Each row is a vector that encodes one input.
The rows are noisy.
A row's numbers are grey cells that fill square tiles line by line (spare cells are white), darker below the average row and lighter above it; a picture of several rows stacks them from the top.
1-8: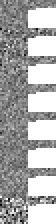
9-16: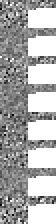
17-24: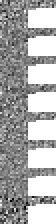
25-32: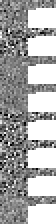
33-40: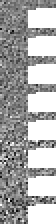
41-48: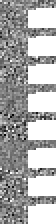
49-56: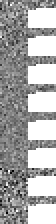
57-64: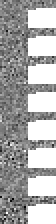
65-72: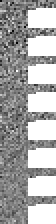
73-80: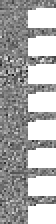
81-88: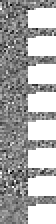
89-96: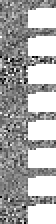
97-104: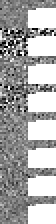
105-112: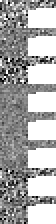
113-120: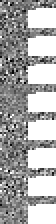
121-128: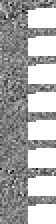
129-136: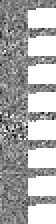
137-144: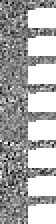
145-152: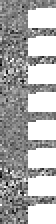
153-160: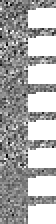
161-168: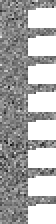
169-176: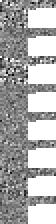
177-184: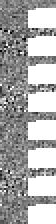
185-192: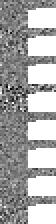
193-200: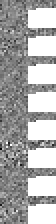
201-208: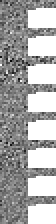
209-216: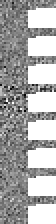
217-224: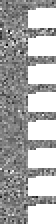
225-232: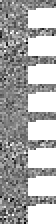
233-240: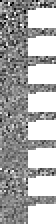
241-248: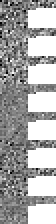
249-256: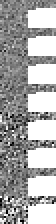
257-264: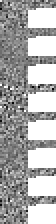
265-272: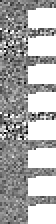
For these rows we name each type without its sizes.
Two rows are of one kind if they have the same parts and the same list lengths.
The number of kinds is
2.
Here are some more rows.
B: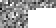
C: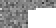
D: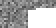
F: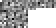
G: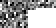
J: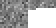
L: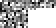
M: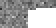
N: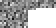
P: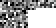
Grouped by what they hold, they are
B, J, M, P
C, D, F, G, L, N

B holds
a point on a circle and a label.
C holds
a point on each of two circles.
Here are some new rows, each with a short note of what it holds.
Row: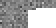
a point on a circle and a label
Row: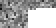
a point on a circle and a label
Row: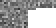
a point on a circle and a label
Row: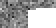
a point on each of two circles
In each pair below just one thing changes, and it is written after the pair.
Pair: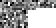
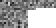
the place on the circle
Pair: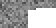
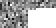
the place on the circle
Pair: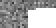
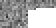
the place on the circle
